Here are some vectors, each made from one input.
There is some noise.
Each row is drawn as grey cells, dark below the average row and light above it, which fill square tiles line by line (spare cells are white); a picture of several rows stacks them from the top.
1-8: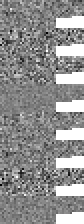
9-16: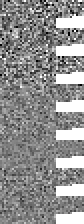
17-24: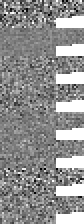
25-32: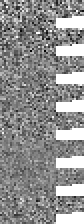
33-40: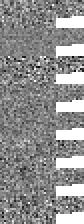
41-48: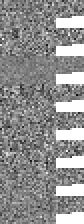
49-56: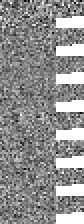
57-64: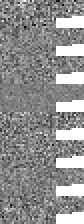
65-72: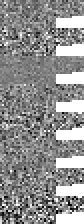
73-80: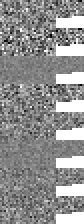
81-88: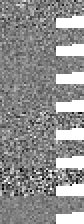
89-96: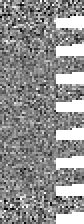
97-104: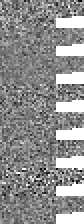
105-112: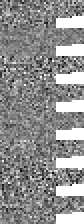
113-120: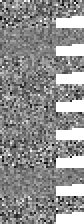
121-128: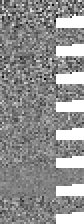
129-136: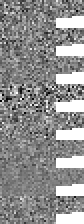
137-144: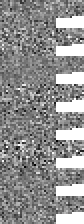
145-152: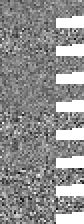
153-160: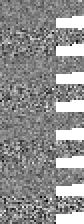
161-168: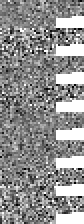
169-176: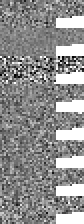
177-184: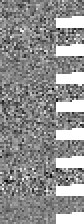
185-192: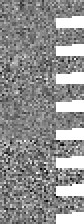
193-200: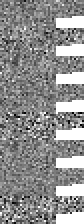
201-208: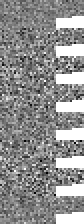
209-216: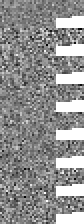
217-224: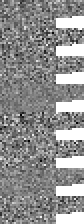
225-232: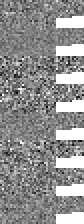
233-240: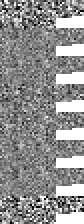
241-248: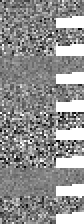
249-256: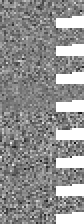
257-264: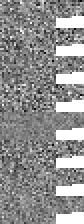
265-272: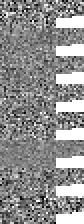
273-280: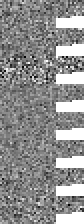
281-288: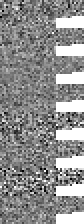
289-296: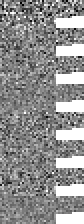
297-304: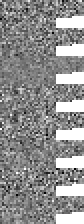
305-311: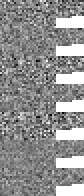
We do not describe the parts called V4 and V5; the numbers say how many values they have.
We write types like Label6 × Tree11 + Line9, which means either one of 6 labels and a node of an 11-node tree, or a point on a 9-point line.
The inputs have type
(Bool × V5 + Tree10) × Circle10 × V4 + Unit.
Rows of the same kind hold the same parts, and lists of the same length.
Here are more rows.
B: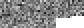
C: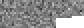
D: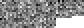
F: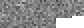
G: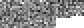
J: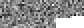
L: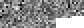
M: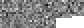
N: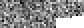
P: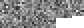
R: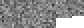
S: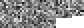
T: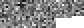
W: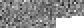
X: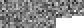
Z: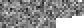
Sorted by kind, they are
B, F, J, P, S, X
C, D, G, L, M, R, T, W, Z
N

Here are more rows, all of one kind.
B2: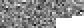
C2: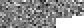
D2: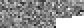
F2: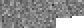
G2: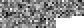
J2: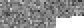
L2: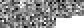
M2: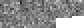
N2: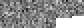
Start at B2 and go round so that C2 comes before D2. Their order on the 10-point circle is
B2, C2, G2, L2, J2, N2, F2, M2, D2.
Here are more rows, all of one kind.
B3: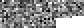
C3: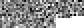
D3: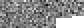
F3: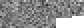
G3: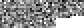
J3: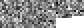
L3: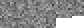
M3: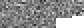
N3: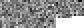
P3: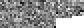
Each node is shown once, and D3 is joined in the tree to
L3 and M3.
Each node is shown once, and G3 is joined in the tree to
C3 and J3.
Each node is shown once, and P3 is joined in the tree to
B3.
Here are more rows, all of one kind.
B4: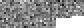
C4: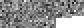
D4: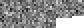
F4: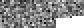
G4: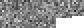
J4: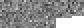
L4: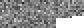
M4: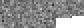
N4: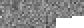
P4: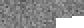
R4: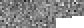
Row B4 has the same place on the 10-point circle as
D4, G4, N4 and P4.
